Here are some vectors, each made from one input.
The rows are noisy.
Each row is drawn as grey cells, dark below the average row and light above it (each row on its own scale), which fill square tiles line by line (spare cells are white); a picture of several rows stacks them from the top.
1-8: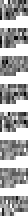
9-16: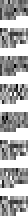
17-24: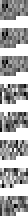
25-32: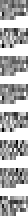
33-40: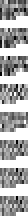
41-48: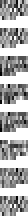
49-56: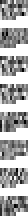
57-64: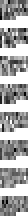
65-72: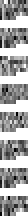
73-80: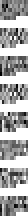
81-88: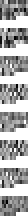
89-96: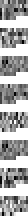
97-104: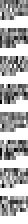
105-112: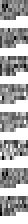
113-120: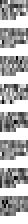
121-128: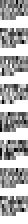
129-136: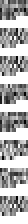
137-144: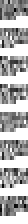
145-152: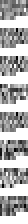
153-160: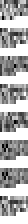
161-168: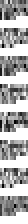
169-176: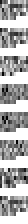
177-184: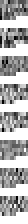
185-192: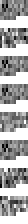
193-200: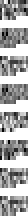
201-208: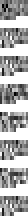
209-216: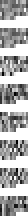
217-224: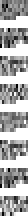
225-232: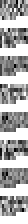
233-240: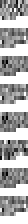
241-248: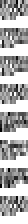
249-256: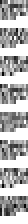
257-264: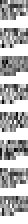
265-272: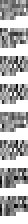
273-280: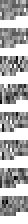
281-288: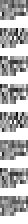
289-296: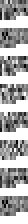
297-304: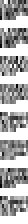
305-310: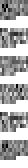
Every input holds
either one of 10 labels, or a point on a 4-point line, or three true/false values.
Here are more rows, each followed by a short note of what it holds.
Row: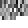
three true/false values
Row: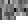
one of 10 labels
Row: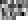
three true/false values
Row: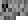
a point on a 4-point line
